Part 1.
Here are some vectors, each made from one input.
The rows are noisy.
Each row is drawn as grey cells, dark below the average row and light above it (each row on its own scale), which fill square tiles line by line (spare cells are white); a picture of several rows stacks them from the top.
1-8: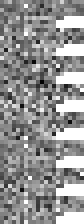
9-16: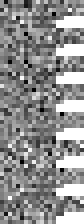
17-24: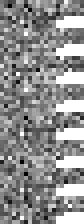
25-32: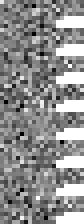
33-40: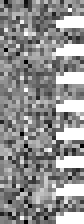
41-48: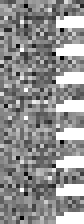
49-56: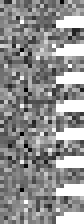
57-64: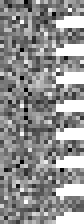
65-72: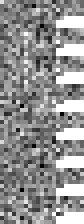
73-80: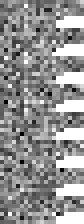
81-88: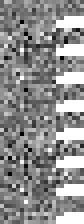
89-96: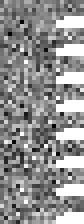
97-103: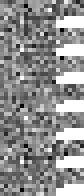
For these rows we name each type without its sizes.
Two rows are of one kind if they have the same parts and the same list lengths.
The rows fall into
3 kinds.
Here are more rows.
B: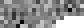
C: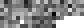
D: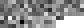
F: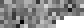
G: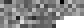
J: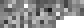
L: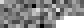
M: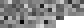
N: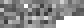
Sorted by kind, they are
B, D, F, J, M, N
C, G
L

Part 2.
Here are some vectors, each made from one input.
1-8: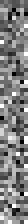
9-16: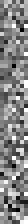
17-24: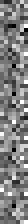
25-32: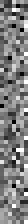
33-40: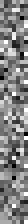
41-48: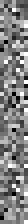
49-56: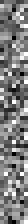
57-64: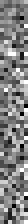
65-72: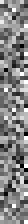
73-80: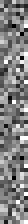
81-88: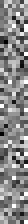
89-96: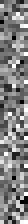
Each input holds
a point on a 9-point line, together with either a fixed value, or three true/false values.
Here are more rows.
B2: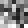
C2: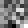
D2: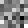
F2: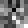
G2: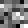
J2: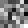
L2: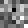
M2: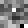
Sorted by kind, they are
B2, C2, D2, F2, J2, M2
G2, L2

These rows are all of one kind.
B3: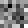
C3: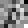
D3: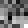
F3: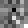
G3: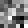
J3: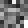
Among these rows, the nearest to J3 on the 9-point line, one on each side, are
D3 and G3.
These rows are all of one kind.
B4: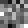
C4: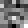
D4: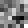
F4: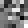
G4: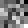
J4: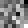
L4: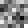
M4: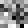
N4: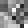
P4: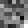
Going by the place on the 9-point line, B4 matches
C4 and P4.
